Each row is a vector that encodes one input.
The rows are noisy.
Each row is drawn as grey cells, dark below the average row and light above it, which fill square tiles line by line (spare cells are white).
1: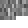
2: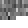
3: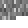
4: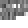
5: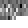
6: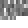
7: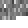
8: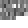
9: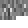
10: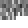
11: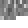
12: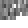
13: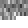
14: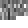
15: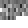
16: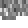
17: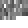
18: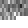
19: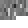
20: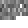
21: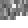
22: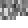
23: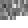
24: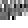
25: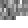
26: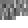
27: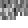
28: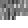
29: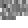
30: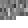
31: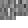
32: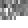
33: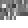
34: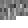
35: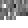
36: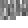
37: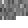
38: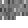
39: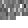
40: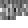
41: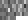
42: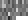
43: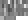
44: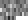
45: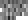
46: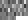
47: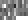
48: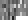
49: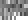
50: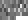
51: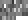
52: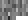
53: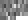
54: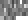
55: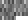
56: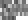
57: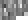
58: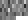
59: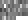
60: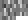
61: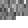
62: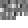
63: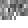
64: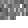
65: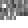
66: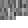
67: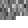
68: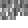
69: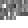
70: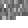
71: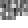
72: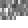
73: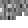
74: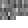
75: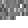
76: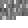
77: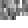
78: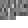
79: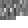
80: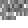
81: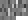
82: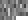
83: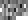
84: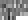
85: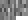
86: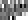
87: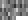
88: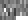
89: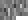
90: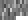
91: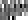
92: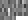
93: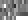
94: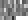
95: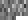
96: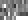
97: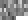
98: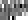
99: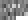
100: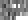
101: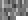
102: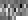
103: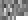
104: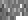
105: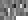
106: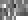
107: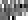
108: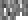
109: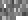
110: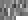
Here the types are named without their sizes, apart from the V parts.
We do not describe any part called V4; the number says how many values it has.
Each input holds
a list of items, each a true/false value and a value of V4.
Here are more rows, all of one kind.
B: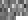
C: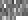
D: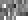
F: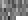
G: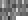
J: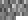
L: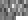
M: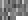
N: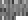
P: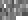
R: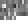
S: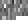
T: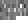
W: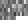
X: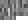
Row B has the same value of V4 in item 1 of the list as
J, L, W and X.
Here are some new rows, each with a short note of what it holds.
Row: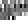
the empty list
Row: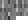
a list of one item
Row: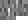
a list of one item
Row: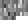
a list of two items
